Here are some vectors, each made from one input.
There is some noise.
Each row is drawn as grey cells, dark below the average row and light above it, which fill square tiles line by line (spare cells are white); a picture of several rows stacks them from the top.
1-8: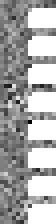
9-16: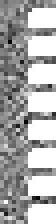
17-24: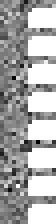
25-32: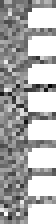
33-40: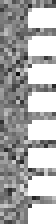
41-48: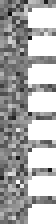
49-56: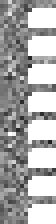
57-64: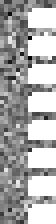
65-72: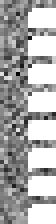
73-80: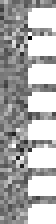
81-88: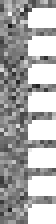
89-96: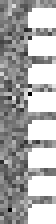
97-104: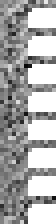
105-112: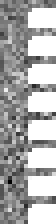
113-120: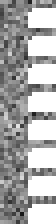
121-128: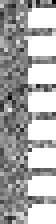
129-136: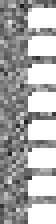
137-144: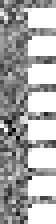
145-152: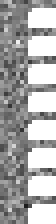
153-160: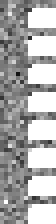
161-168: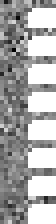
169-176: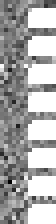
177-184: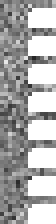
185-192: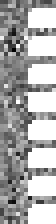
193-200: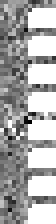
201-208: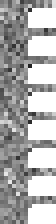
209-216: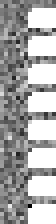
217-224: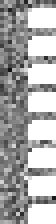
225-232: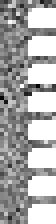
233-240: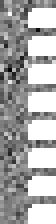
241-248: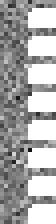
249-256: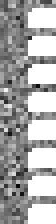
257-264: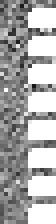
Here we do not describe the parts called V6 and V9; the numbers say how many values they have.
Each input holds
either a point on an 11-point circle and a true/false value, or a node of an 11-node tree and a value of V9, or a value of V6.
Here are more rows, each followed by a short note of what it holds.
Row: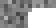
a node of an 11-node tree and a value of V9
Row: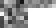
a value of V6
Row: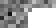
a point on an 11-point circle and a true/false value
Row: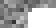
a point on an 11-point circle and a true/false value
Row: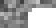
a node of an 11-node tree and a value of V9
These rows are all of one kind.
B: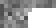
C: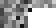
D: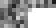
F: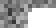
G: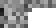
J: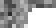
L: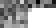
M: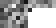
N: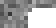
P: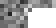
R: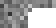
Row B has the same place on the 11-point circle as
J, L and N.
